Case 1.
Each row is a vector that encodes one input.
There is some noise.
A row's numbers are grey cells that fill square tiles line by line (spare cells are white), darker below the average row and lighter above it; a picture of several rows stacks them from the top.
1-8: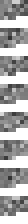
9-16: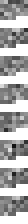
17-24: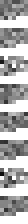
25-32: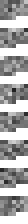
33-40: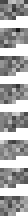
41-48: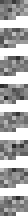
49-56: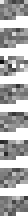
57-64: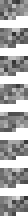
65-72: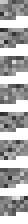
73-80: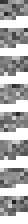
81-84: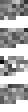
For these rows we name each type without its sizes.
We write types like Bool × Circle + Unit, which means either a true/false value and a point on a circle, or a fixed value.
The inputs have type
List(Line).
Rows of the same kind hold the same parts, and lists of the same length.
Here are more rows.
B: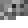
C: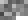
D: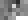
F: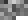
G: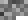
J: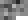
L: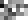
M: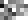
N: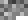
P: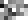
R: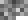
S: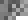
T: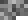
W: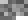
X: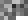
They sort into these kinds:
B, F, T, X
C, D, G, J, N, R, S, W
L, M, P

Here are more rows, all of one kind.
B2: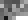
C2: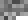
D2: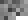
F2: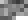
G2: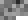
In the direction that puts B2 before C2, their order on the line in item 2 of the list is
F2, G2, B2, C2, D2.
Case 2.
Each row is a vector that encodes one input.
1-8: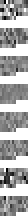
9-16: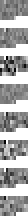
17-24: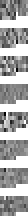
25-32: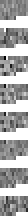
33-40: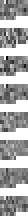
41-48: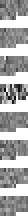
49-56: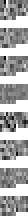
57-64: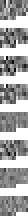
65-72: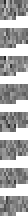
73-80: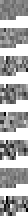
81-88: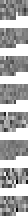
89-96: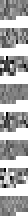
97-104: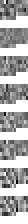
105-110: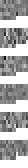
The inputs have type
Bool × Bool × Bool × Bool × Bool × Line9.
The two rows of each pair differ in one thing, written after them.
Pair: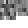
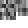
the place on the 9-point line
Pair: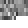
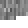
one of the five true/false values
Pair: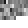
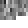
one of the five true/false values
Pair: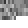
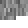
one of the five true/false values
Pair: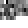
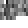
the place on the 9-point line
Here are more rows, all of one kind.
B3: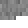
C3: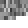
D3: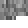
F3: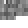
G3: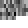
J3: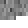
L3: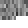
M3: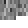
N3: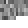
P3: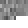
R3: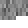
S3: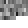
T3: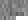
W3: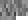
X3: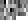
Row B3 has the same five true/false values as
C3, G3, J3 and P3.
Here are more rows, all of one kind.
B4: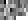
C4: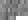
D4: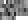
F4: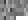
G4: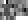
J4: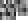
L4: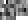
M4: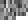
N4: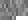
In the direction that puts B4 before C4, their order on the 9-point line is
L4, J4, N4, B4, F4, D4, M4, G4, C4.
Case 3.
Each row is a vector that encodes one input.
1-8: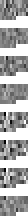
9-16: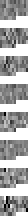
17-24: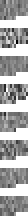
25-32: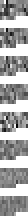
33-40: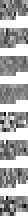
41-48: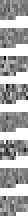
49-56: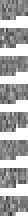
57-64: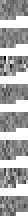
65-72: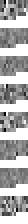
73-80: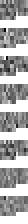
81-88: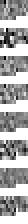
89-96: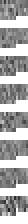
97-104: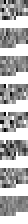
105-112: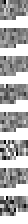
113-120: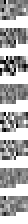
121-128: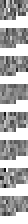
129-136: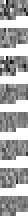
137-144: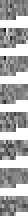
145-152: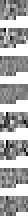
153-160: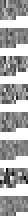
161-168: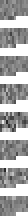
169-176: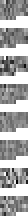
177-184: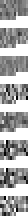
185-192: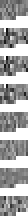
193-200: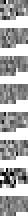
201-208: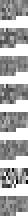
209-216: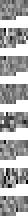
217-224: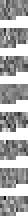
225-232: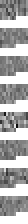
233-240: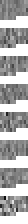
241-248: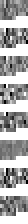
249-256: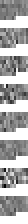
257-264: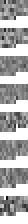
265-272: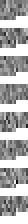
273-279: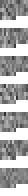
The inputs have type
Bool × Bool × Bool × Bool × Bool × Line15.
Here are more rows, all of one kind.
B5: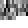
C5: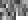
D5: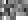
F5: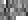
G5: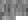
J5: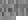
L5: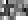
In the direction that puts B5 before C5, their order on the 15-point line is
L5, F5, B5, G5, D5, C5, J5.
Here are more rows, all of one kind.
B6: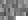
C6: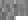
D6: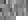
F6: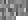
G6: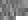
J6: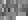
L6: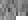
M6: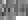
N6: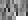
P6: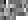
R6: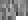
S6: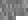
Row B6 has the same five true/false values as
G6, P6, R6 and S6.
